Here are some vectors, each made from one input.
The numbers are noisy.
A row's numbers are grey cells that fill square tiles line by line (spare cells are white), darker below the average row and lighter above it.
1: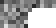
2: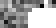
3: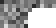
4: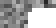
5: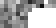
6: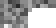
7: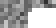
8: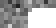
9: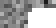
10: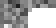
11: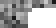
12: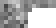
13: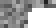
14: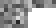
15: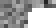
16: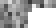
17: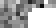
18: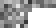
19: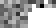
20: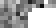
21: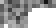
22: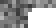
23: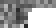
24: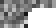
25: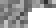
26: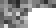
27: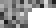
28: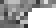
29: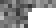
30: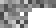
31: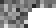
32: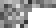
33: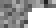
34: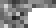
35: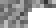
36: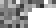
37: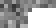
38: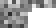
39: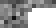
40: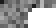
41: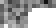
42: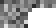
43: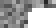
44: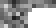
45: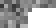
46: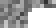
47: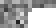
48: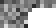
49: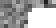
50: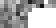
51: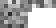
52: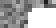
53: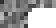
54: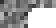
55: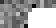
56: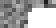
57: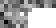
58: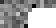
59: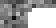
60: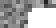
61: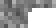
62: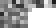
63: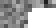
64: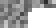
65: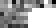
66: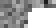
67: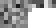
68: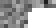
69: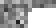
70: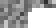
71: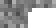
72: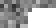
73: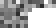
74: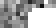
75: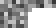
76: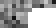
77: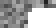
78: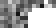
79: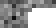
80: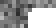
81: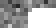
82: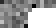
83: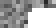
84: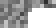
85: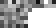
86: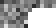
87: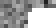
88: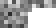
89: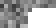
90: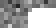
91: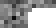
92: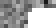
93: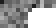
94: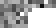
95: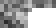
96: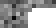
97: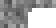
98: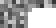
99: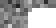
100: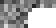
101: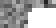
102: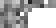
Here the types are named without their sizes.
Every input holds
a point on a line, together with either a point on a circle, or a fixed value.
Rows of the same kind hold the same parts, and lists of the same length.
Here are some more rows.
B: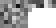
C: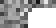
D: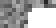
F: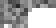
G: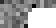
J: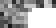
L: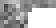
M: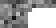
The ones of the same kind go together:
B, C, F, G, J, M
D, L

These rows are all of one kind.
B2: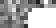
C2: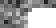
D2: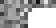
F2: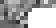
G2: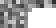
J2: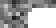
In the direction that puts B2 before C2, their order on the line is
G2, B2, D2, F2, C2, J2.
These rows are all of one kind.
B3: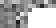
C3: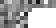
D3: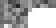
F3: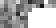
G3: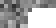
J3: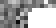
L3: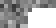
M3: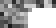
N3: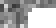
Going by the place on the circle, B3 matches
G3, L3 and N3.
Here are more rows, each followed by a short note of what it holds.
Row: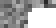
a point on a line
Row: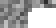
a point on a line
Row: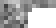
a point on a line
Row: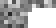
a point on a line
